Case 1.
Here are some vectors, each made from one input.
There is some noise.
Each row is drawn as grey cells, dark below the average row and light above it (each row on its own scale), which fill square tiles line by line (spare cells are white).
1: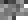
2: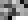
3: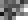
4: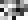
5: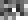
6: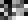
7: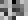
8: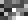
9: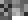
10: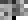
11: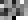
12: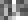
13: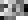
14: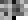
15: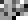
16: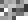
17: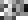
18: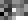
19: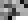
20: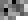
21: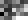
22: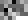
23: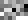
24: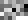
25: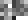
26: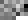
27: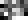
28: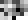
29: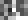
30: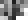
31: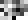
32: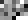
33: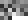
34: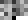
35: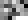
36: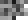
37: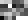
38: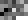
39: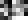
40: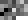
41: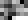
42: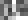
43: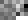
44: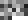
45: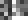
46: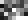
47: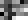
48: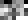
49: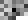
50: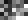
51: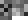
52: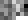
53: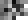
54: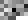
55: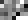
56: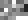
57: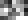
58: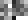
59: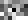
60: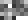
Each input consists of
one of 6 labels.
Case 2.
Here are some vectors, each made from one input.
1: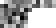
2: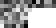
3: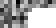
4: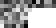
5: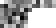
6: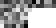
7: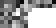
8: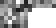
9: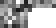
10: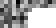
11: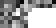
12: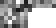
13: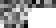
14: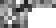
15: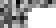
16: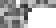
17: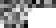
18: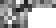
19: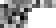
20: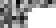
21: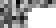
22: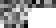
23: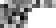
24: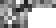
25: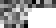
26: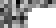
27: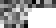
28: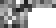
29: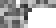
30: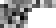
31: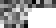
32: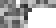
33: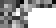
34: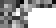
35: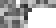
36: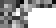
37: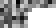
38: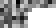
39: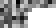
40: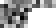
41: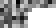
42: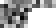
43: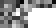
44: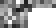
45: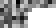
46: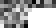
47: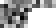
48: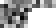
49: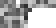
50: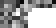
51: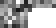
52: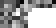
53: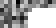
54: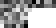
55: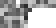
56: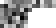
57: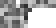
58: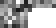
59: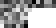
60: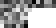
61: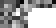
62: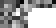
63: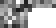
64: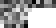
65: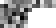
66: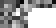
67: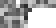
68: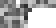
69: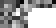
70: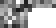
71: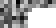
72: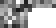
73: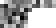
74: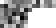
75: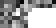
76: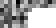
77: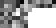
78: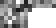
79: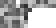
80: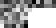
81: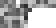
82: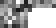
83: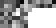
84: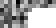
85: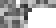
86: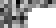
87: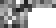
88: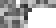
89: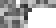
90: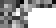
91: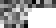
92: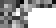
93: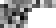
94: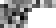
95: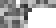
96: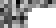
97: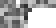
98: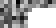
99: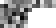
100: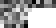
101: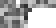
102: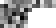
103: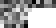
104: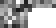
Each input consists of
a point on a 6-point circle.
